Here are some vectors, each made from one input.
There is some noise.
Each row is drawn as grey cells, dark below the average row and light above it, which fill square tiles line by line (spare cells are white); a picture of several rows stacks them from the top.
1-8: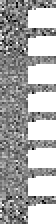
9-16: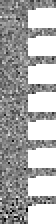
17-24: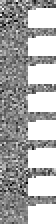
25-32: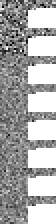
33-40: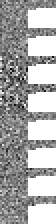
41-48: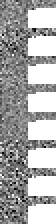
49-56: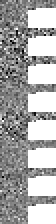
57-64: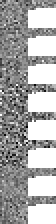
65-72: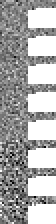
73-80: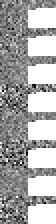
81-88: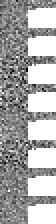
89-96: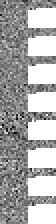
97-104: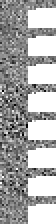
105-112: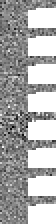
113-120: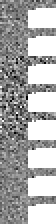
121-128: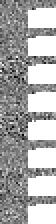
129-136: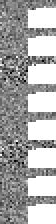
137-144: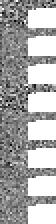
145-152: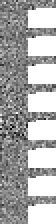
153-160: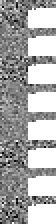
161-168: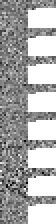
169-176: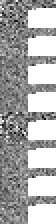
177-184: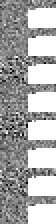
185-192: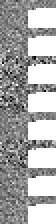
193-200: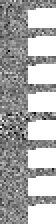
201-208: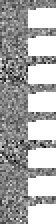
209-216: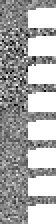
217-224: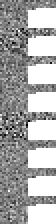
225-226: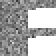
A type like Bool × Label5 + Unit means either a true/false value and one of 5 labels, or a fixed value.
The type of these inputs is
Bool × Bool × Bool × (Circle8 + Unit) + Circle10.
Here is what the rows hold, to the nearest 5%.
About 30% of them hold a point on a 10-point circle. The rest hold three true/false values, together with either a point on an 8-point circle, or a fixed value.
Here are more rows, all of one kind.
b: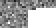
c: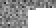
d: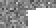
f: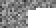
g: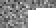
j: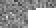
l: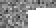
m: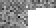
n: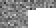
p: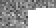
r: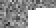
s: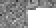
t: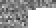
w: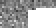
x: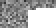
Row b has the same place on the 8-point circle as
c, p, r and w.
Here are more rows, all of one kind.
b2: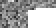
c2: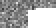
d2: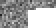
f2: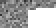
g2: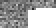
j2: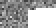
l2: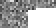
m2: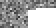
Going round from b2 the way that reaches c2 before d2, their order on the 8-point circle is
b2, g2, j2, f2, c2, m2, d2, l2.
